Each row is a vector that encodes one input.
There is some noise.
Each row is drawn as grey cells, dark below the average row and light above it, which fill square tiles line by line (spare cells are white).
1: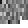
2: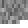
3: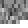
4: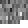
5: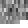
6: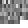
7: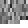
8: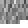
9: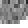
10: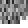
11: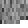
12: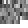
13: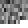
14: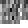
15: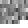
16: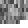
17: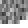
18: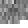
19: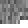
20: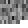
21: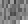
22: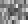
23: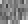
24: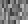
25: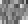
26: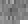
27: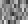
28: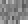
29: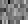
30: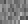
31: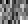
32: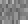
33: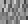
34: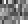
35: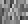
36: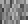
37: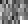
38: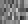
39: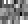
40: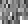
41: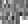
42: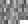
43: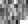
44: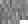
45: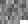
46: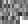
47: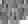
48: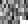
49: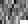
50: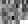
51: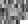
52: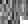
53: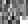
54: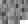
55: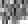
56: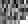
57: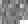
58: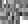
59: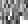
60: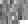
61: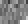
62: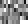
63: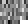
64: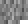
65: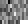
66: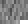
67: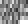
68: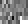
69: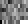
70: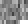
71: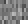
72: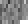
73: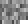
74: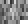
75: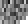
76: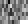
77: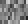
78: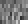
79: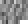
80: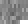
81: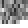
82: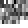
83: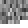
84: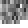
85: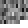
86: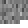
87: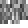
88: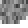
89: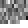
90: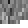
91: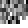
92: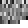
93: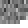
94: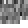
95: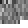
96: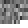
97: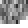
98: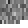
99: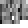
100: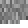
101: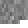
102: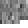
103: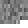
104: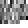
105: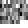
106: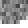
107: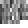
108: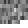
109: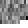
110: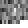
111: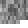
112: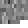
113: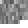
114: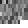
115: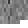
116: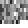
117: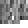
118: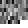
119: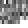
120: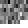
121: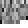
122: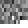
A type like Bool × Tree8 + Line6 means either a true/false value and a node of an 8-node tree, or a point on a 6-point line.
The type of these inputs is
Bool × List2(Line9).
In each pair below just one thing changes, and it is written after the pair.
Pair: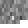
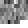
the place on the 9-point line in item 1 of the list
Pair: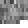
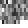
the true/false value
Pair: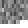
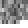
the place on the 9-point line in item 1 of the list
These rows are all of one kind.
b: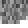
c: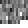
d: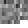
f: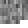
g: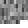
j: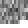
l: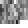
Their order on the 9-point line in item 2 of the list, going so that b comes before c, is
b, l, f, d, g, c, j.
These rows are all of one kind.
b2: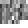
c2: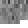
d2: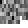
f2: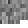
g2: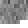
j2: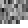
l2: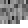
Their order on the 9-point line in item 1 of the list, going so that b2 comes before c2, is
f2, b2, l2, g2, d2, c2, j2.
